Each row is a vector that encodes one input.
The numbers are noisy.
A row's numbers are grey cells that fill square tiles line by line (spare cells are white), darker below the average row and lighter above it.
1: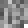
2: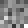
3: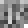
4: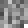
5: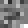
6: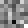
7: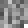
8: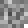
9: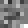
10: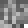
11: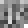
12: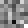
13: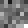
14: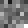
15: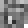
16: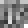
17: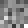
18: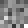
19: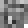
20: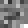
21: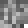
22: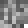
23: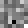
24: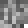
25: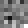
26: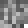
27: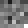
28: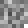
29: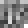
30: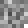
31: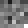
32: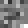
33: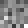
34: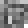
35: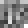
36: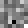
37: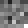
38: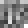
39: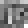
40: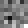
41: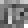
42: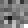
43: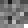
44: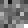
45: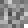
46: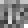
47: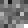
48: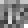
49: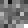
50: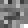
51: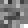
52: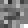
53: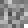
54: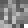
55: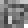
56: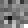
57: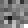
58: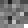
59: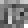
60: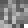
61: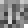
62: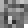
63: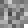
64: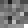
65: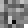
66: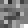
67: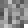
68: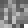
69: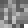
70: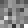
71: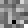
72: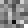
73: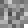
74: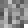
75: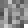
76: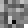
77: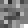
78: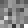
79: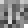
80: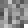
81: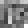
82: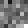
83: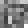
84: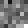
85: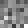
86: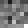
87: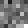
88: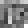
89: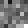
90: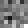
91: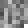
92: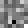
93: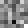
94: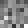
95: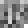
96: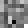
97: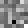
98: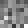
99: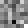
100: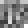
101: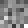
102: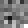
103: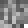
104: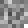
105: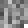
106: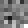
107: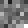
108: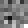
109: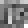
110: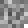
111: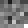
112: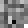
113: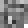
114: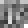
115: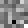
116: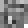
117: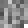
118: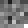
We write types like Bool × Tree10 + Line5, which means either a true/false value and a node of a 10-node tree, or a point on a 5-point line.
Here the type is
Bool × Bool × Bool + Line9.
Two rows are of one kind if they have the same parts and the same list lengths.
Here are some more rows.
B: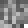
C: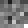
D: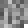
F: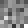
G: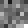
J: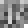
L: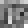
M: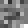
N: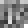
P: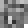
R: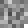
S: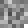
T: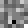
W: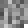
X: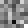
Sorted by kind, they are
B, C, D, F, G, M, R, S, W
J, L, N, P, T, X

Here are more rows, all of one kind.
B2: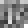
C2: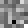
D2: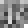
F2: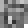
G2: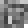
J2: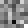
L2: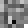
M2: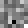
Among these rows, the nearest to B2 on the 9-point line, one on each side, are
D2 and G2.
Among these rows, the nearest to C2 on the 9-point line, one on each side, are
J2 and M2.
